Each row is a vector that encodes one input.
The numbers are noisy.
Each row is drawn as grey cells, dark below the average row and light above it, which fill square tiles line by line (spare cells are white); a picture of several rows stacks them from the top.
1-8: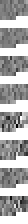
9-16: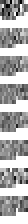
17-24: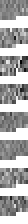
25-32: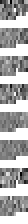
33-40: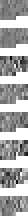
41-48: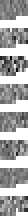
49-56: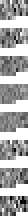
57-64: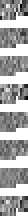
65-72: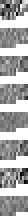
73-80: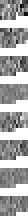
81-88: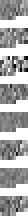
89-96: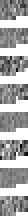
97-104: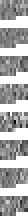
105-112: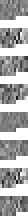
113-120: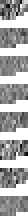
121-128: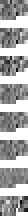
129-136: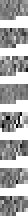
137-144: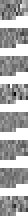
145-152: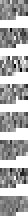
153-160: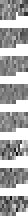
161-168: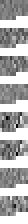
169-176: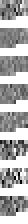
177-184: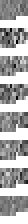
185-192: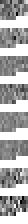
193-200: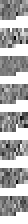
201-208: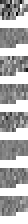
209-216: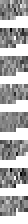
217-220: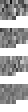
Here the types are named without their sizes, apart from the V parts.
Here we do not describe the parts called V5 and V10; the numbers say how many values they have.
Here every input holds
a value of V5, together with either a fixed value, or a label, a true/false value and a value of V10.
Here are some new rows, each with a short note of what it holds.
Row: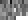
a label, a true/false value, a value of V5 and a value of V10
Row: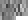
a value of V5
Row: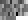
a label, a true/false value, a value of V5 and a value of V10
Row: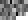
a label, a true/false value, a value of V5 and a value of V10
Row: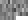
a value of V5
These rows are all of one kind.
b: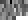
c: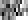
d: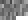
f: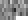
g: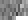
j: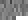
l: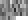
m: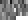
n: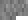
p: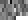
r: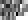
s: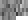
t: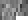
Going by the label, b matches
f and t.
